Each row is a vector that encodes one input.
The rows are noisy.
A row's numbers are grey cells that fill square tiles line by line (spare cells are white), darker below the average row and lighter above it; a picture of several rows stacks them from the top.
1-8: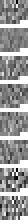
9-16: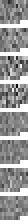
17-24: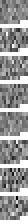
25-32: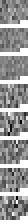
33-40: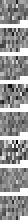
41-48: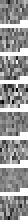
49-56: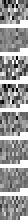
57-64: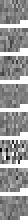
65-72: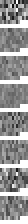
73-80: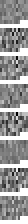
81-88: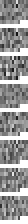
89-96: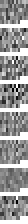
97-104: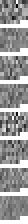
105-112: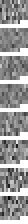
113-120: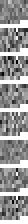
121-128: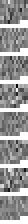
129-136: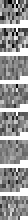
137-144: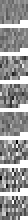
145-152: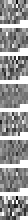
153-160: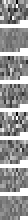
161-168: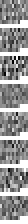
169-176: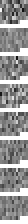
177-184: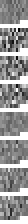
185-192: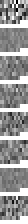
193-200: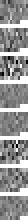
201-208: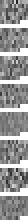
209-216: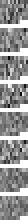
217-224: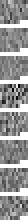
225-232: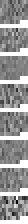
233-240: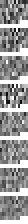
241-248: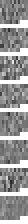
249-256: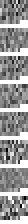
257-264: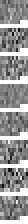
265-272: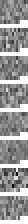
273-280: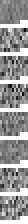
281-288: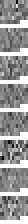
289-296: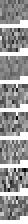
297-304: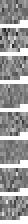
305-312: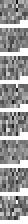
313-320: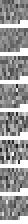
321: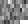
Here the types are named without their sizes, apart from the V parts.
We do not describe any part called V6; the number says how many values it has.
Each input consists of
a list of items, each a point on a line and a value of V6.
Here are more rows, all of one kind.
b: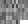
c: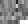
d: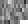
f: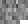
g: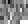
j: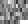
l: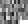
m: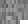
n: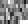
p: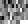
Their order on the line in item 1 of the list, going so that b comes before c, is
g, b, f, l, j, m, p, n, d, c.
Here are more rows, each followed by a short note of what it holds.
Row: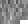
a list of one item
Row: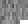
a list of one item
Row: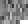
a list of one item
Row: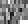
a list of two items
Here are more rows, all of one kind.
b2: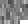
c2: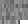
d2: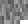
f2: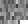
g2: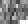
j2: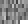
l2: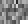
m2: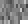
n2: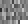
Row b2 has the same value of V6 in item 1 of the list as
c2, l2 and m2.
